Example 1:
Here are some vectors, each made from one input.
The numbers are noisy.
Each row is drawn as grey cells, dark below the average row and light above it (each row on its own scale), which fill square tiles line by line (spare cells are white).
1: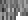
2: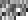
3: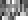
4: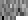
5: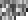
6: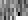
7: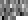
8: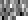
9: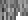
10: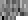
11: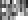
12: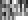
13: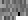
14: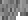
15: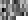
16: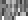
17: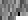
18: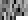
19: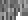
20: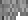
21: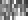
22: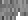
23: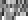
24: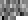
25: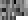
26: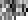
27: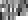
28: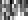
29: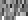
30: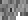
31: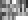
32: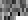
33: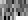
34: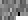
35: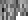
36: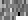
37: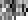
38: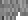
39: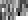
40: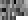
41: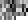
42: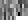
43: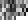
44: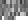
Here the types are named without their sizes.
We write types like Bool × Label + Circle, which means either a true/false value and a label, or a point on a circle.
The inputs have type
Bool × Bool × Bool + Unit.
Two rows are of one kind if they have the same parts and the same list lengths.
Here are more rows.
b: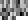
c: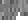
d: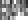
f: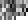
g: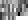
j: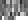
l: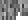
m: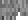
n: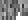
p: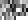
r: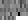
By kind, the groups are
b, c, d, g, j, l, m, n, r
f, p

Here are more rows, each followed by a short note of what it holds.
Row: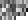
a fixed value
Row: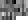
three true/false values
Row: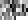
a fixed value
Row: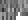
three true/false values
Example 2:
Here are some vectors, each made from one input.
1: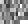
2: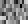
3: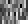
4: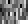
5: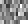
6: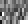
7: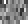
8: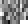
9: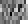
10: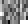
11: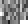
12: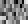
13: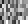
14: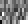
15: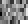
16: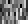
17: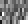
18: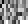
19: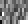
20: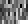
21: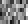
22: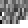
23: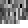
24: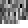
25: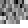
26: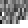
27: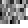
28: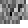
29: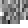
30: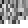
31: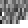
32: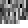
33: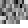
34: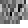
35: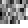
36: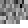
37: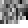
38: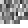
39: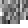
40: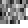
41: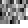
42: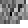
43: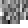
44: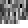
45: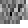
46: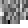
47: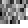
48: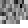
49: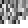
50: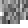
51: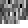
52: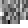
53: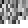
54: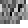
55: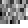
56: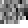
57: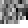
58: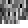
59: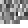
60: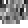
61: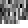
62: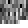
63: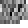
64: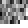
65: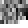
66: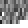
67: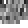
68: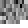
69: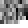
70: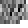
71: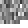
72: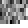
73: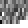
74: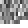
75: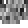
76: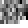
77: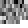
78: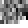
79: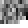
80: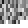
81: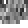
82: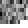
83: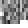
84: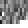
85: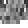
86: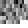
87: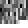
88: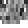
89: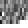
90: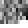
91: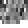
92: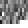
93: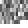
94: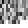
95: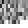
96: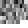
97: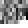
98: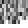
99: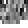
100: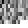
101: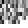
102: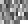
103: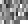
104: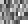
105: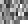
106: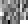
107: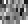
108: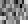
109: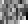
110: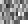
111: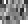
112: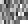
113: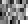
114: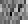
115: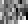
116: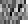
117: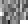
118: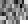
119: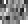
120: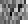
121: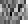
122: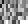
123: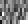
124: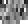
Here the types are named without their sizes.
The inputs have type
Label.
